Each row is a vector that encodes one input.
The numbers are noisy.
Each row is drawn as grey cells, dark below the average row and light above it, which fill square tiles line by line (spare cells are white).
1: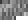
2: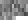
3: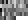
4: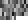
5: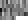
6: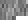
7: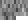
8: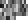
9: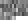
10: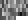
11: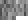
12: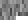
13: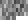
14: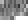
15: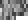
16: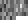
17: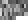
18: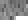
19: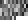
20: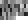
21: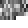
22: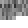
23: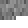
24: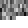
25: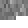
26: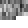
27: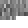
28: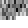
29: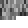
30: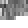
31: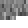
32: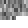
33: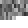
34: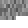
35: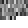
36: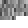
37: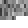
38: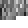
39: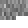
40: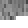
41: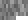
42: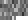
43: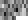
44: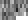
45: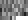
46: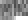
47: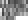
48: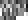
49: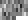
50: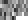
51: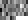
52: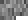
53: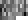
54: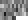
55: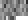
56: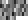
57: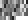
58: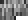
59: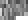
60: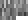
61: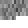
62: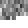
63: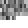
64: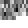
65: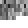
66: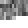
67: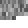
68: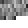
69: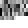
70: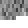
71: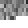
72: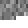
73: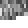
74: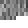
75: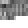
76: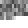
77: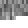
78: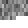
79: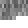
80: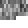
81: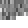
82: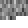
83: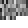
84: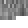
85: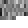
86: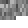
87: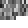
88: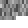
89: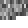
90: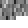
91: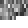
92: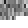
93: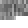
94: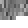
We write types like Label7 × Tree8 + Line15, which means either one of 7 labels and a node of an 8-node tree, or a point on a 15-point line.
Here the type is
Line5 × Tree7 × (Tree7 + Unit).
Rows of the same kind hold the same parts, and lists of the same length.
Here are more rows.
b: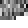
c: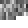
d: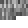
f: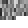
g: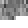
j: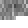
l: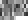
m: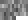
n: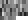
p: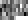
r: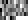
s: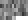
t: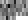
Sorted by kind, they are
b, m, r, t
c, d, f, g, j, l, n, p, s

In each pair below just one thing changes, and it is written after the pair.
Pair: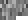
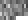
the place on the 5-point line
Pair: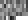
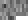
the node of one of the two trees
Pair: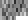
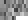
the place on the 5-point line
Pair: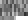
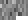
the place on the 5-point line
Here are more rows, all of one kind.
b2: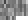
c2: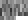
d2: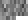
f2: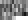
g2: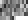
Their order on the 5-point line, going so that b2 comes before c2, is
b2, d2, c2, f2, g2.
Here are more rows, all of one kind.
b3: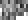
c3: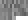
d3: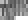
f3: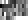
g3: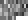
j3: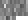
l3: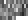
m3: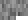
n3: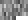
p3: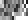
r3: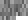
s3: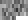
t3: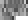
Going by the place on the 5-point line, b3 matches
m3 and r3.
